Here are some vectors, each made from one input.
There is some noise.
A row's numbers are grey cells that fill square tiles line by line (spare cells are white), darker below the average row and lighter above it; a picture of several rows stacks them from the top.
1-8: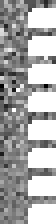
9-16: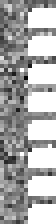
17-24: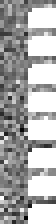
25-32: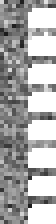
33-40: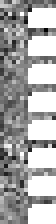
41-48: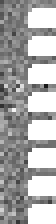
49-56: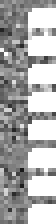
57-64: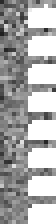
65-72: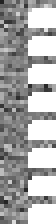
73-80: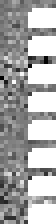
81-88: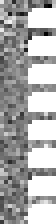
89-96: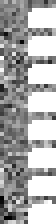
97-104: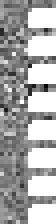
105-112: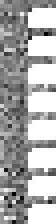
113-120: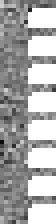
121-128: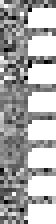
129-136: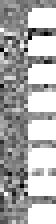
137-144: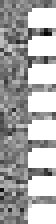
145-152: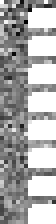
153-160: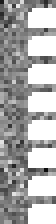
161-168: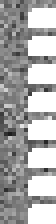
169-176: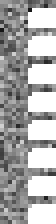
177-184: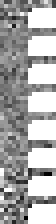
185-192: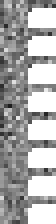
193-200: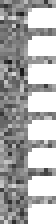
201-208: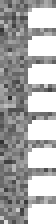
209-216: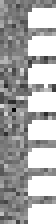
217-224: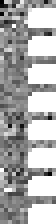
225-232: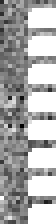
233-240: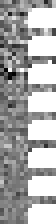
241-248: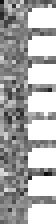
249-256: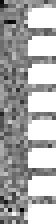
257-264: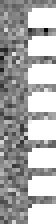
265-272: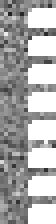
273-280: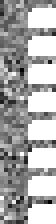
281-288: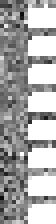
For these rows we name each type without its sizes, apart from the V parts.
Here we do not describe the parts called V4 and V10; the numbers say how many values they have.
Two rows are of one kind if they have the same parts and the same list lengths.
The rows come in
4 kinds.
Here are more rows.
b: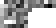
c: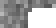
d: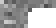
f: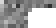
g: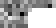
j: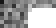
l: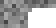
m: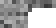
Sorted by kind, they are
b, d, j, m
c
f, g
l

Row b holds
three true/false values.
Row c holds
a node of a tree and a value of V10.
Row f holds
a fixed value.
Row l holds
a value of V4 and a value of V10.
